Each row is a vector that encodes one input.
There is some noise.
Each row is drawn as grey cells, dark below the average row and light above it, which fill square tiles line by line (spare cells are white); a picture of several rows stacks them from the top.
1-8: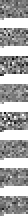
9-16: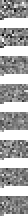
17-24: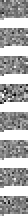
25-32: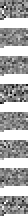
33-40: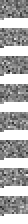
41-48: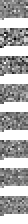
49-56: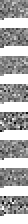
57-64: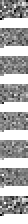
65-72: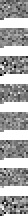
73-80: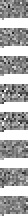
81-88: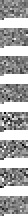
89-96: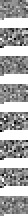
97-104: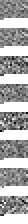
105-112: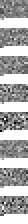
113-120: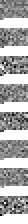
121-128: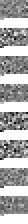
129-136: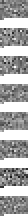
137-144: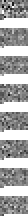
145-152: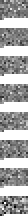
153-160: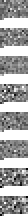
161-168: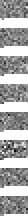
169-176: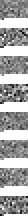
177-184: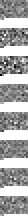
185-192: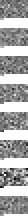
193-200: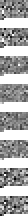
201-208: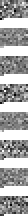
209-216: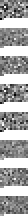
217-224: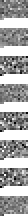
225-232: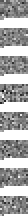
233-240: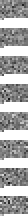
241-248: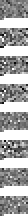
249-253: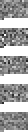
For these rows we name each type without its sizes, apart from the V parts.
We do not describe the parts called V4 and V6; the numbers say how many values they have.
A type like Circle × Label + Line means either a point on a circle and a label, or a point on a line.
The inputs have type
((Circle + V6) × V4 × V4 + Line) × Tree.
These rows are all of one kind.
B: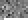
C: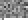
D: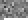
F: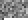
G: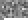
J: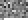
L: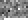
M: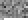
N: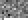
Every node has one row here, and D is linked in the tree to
B, G, L and M.
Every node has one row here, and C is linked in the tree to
J and M.
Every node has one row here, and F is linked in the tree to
G.
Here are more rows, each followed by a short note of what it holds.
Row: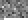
a point on a circle, a node of a tree and two values of V4
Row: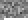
a node of a tree, two values of V4 and a value of V6
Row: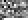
a point on a line and a node of a tree
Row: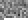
a point on a circle, a node of a tree and two values of V4
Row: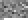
a point on a circle, a node of a tree and two values of V4
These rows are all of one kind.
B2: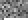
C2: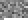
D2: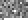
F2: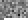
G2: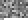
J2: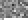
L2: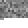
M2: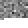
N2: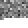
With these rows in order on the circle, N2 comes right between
F2 and J2.
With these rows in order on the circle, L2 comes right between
F2 and G2.
